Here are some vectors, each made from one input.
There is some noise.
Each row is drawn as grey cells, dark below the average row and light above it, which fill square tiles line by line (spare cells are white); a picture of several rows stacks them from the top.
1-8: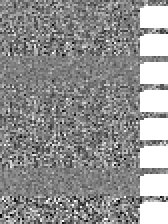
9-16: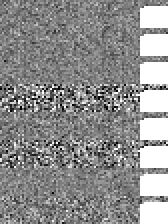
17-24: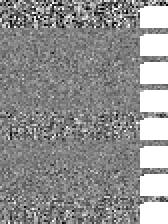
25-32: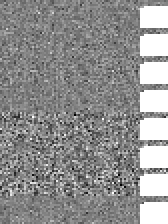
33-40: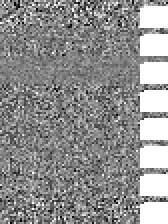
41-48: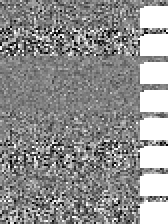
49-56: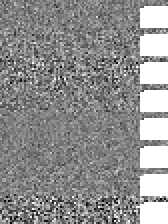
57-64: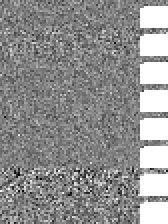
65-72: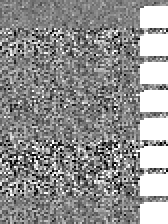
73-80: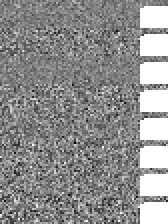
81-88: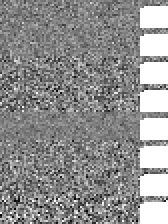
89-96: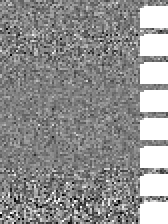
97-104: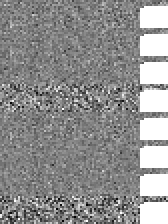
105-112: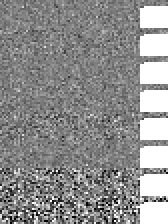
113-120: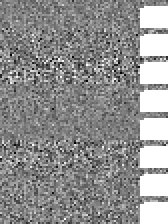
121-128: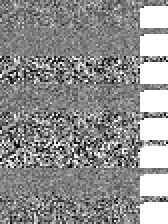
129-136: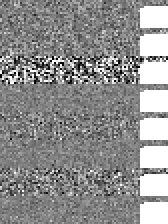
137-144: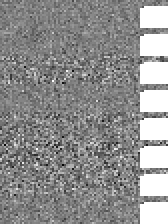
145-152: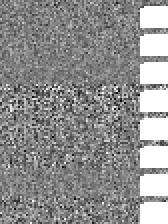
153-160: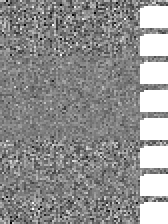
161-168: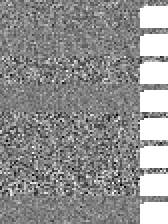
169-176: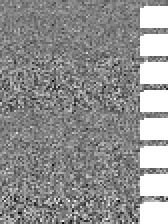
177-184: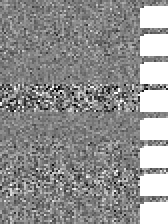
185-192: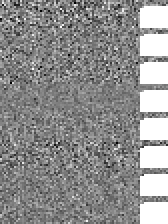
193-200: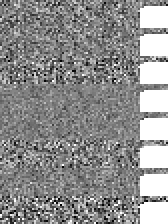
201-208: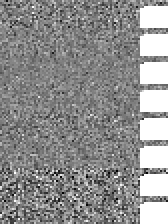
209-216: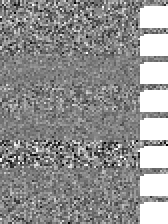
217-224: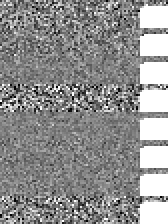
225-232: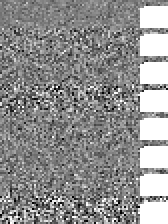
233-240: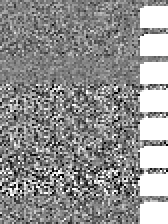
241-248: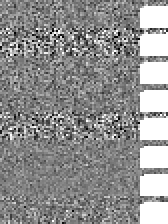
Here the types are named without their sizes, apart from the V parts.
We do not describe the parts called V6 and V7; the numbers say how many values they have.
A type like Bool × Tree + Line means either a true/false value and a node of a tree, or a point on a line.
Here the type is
(Line + V6) × V7 + Tree.
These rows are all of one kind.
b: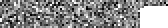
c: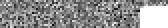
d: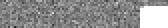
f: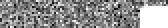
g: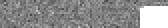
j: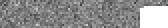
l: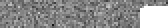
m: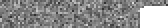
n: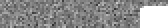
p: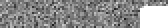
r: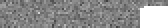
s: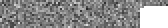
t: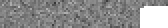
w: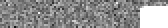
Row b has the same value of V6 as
c, d, f and t.
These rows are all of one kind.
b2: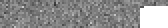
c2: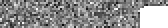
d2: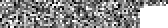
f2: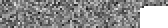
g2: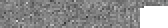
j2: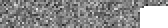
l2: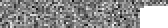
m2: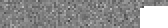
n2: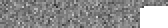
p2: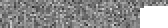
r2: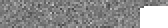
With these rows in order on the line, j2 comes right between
m2 and r2.
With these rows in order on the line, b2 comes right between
m2 and n2.
